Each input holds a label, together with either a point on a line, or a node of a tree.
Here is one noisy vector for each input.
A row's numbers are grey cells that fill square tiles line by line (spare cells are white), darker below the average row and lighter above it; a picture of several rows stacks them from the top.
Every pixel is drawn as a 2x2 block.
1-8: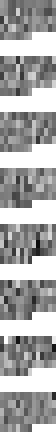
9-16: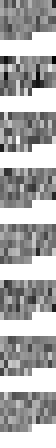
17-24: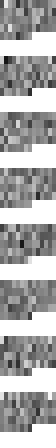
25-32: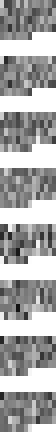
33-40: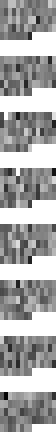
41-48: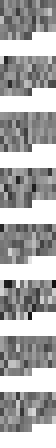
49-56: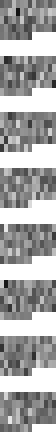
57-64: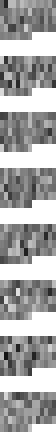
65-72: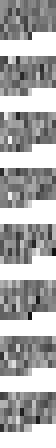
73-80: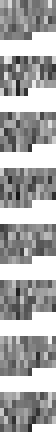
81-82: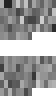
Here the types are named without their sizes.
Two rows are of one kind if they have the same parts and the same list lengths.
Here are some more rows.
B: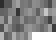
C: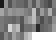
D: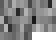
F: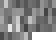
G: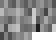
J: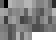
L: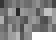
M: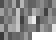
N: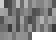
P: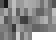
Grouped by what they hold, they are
B, D, J, L, N, P
C, F, G, M

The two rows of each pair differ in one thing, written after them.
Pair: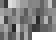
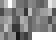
the label
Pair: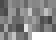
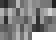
the node of the tree
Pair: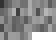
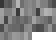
the node of the tree
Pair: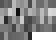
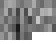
the node of the tree
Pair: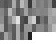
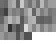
the node of the tree
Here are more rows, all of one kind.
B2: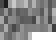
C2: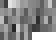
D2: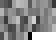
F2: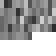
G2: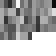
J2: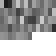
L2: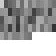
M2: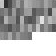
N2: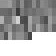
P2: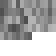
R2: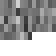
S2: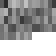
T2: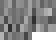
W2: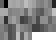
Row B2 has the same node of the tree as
G2, J2 and R2.
